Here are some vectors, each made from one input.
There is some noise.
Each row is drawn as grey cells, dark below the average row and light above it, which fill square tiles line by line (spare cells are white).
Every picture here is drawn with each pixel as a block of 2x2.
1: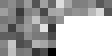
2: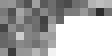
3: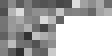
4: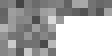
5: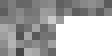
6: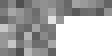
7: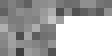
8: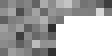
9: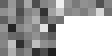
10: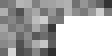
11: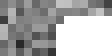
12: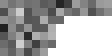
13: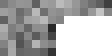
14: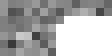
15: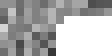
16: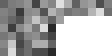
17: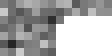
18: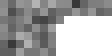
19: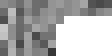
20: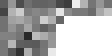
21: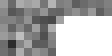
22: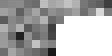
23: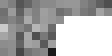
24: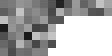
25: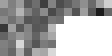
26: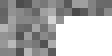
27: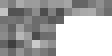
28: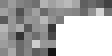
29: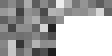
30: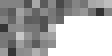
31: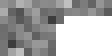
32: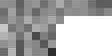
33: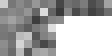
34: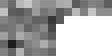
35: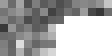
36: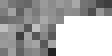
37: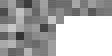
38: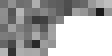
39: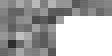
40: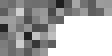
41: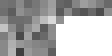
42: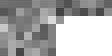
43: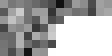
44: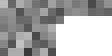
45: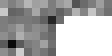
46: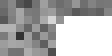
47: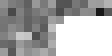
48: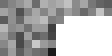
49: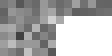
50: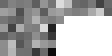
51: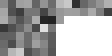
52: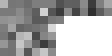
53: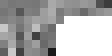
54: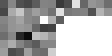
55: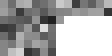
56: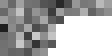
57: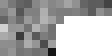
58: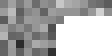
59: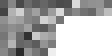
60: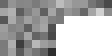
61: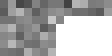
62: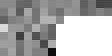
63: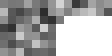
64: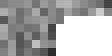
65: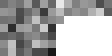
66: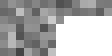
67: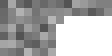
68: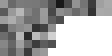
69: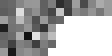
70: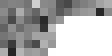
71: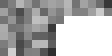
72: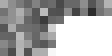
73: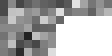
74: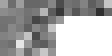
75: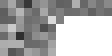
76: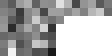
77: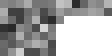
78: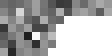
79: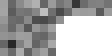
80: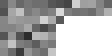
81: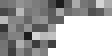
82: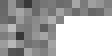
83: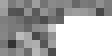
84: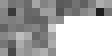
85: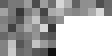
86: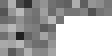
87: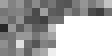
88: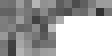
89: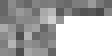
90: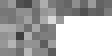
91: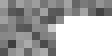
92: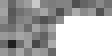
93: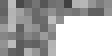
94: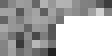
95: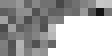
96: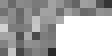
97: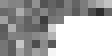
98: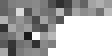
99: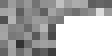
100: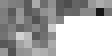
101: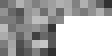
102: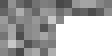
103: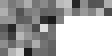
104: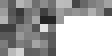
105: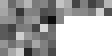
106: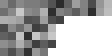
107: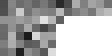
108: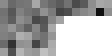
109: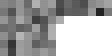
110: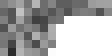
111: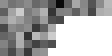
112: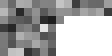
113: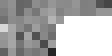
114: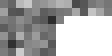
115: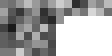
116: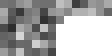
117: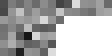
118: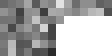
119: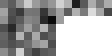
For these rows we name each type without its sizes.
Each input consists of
a point on a line, together with either a point on a line, or a node of a tree.
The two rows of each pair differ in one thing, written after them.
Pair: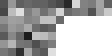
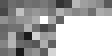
the node of the tree
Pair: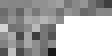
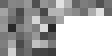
the place on the line
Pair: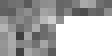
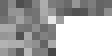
the node of the tree
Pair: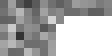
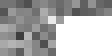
the place on the line
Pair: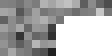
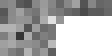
the place on the line
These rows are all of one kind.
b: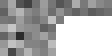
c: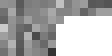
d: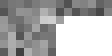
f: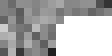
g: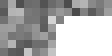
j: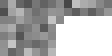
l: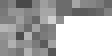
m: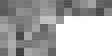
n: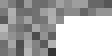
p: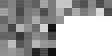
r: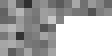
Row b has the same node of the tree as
p and r.
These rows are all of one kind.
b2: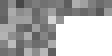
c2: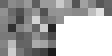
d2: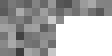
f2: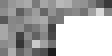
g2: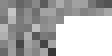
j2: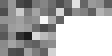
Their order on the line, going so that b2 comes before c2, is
j2, d2, b2, g2, f2, c2.
